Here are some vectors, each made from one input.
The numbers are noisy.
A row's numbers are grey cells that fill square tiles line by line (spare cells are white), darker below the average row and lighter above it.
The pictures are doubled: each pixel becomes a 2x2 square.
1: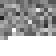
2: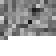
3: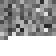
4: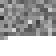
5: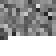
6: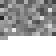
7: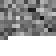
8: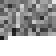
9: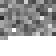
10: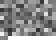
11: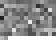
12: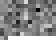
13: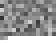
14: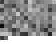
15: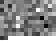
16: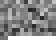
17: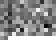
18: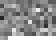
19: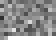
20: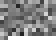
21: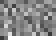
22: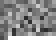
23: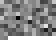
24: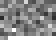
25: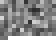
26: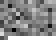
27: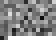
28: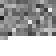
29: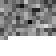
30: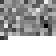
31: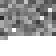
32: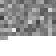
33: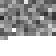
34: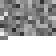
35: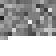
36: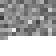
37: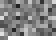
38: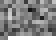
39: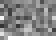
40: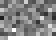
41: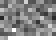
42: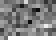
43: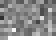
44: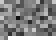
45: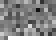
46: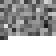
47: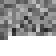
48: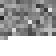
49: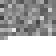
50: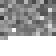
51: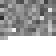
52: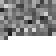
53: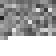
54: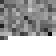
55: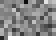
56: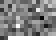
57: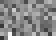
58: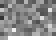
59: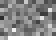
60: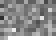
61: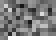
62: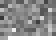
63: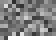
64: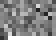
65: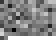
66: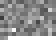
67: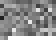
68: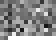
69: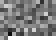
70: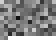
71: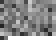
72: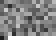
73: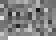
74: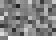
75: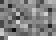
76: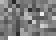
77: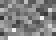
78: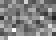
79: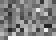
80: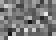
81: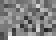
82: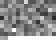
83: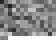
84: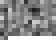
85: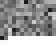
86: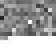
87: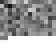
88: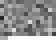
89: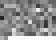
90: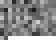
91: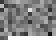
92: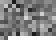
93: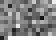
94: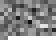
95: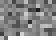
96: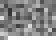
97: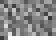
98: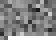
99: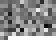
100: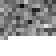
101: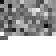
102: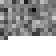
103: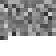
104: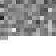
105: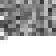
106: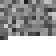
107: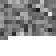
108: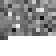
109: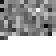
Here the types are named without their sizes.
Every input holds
a point on a line, together with either a point on a circle, or a fixed value.
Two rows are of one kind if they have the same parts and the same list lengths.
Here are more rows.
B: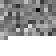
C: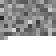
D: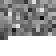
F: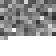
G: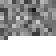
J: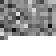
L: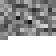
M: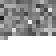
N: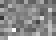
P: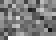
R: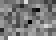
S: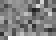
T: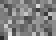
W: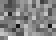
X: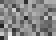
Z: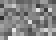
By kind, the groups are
B, D, G, J, L, P, R, S, T, W, X
C, F, M, N, Z

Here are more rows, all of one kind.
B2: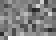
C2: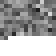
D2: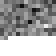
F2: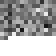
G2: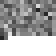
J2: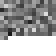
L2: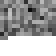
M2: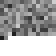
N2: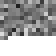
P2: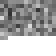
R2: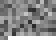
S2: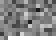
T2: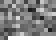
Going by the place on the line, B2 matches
D2, P2 and S2.
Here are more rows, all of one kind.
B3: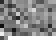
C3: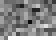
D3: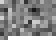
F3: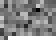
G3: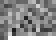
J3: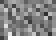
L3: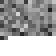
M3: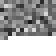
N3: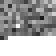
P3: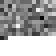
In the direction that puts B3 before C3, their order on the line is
M3, P3, N3, D3, L3, B3, G3, C3, J3, F3.
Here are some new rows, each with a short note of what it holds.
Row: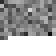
a point on a circle and a point on a line
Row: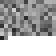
a point on a circle and a point on a line
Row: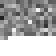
a point on a line
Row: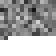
a point on a circle and a point on a line
